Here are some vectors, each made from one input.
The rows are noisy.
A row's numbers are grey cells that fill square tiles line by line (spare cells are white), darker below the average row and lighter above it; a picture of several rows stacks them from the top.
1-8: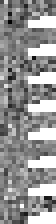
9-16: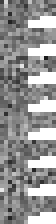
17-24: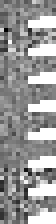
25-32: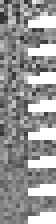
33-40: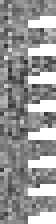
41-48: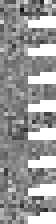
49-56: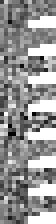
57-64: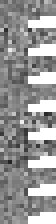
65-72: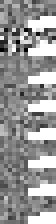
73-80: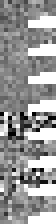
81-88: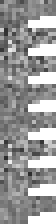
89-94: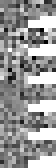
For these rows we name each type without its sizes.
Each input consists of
a label, together with either a fixed value, or a node of a tree.
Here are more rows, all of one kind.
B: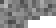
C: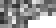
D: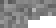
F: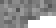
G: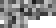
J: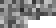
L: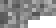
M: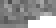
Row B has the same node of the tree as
F and M.
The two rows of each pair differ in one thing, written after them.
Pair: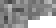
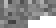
the node of the tree
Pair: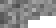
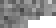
the label
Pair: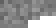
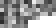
the node of the tree
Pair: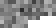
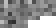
the label
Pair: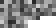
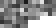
the node of the tree
